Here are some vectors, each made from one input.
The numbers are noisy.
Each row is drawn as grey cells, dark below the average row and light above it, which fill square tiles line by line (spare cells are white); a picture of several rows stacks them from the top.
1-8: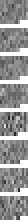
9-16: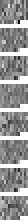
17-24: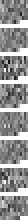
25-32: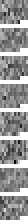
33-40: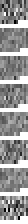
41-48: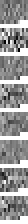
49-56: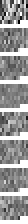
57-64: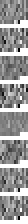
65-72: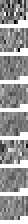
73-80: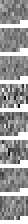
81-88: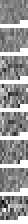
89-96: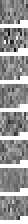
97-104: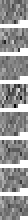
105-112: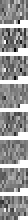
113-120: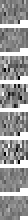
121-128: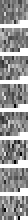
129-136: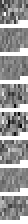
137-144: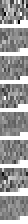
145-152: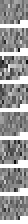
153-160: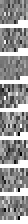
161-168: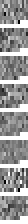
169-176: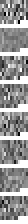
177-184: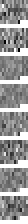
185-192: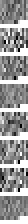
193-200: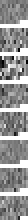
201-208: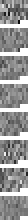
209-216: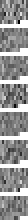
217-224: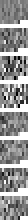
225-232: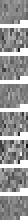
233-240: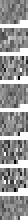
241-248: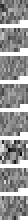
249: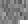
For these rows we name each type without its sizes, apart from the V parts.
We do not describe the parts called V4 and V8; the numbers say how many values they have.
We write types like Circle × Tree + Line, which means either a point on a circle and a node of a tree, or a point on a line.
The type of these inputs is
(Bool × Bool × Bool × Bool + V4) × (Line + V8).
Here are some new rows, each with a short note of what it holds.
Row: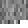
a point on a line and a value of V4
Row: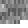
a point on a line and a value of V4
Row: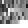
a point on a line and four true/false values
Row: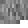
a value of V4 and a value of V8
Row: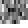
a value of V4 and a value of V8
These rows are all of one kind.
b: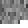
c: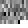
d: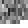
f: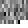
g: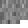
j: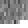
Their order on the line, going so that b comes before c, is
b, d, c, f, j, g.
